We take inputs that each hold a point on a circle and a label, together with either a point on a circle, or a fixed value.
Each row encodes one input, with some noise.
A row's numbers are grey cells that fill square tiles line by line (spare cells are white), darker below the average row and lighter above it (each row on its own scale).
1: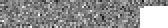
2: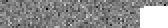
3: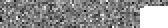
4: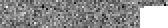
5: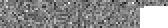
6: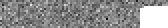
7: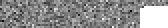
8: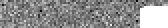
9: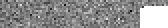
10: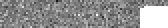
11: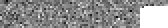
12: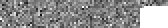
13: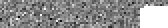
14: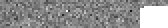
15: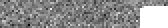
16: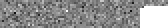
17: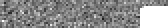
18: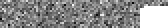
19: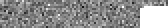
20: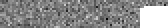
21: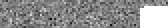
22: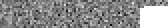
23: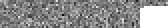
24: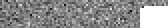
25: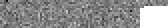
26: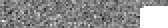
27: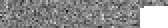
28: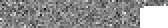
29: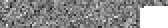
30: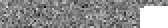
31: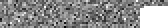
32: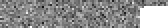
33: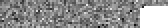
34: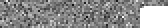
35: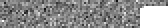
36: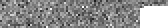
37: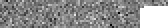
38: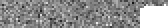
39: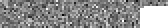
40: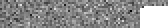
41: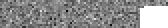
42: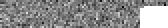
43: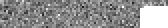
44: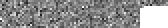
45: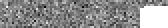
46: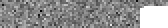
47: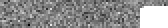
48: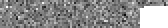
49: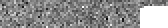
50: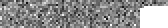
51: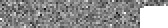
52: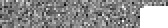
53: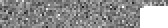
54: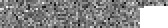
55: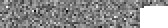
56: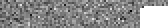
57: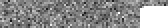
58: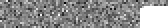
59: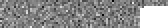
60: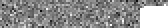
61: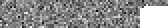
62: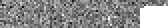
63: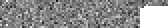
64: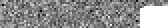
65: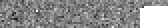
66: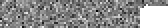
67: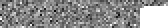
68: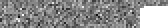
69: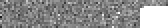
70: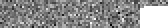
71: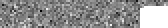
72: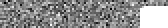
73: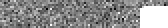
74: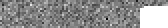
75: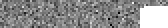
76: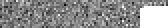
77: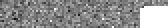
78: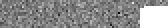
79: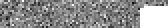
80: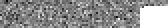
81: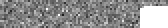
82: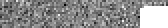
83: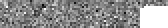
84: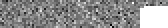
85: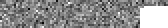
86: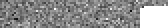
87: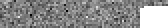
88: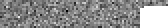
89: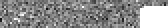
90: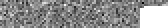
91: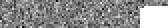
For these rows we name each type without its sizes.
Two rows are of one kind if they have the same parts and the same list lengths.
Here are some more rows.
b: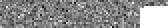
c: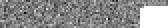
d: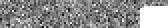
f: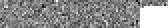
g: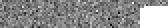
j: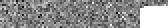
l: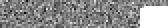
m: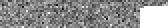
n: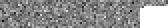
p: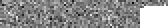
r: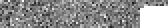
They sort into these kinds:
b, c, d, g, l, r
f, j, m, n, p

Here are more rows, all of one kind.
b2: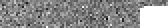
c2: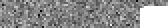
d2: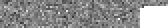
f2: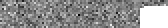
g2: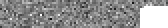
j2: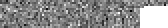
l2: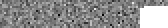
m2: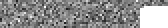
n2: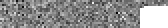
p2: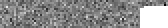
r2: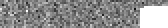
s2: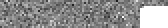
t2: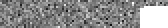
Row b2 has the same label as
c2, f2, n2 and r2.
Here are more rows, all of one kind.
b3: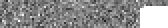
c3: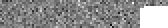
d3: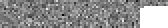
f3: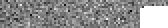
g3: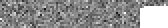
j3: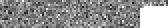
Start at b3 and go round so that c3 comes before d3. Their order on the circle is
b3, c3, d3, j3, f3, g3.
